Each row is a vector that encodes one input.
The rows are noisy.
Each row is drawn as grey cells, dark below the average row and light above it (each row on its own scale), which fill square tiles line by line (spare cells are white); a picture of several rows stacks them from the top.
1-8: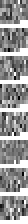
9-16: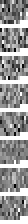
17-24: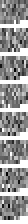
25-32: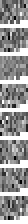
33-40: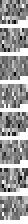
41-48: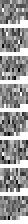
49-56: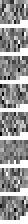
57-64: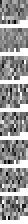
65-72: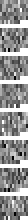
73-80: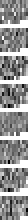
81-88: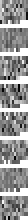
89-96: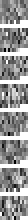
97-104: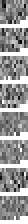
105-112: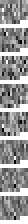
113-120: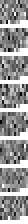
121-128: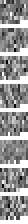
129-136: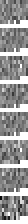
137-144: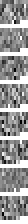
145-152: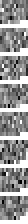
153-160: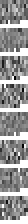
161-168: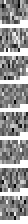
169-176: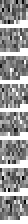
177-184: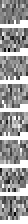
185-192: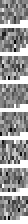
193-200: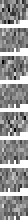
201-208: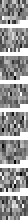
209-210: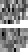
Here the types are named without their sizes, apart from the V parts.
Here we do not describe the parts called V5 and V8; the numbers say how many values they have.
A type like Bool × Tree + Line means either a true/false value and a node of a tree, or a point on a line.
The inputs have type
Label × (Label × V8 + Unit) + Line × V5.
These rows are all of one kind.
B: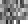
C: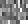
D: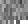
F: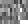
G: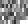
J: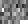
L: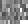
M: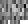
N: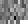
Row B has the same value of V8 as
D, F and J.
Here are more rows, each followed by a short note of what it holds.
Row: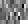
a point on a line and a value of V5
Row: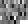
a point on a line and a value of V5
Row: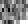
a label
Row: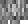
two labels and a value of V8
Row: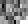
a point on a line and a value of V5
